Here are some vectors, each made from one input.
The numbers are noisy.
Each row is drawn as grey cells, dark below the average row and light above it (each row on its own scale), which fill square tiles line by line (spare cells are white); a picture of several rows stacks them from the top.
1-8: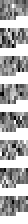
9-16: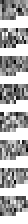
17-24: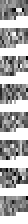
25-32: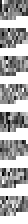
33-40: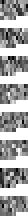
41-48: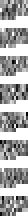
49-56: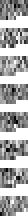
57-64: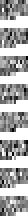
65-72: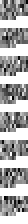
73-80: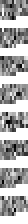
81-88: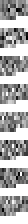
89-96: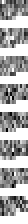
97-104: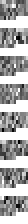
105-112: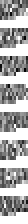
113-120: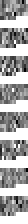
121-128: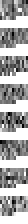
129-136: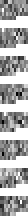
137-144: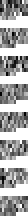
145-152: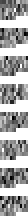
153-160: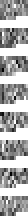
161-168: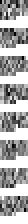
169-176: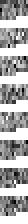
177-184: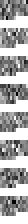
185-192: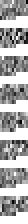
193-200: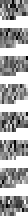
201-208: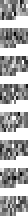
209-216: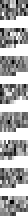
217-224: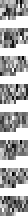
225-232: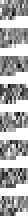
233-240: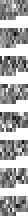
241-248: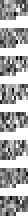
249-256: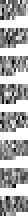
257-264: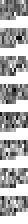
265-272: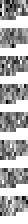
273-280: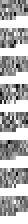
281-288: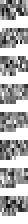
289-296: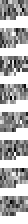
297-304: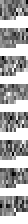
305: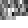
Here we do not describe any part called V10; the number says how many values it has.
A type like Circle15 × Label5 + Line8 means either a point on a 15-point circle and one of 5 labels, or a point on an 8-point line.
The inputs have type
Bool × Bool × Bool × (Line9 + V10).
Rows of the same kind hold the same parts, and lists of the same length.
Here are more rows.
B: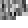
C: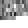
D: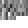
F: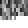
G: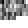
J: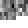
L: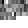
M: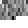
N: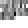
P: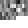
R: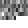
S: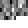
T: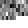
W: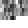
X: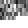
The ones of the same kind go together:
B, C, D, F, G, L, P, R, S, X
J, M, N, T, W

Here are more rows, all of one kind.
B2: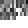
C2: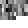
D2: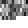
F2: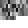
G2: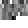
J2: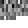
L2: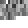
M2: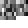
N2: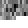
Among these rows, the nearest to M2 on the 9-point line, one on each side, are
B2 and G2.
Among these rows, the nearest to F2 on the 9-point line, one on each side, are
B2 and J2.
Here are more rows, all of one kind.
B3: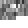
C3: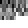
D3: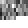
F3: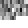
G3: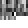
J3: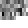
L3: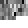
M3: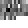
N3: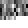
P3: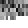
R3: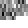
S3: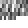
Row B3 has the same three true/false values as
G3, J3 and R3.
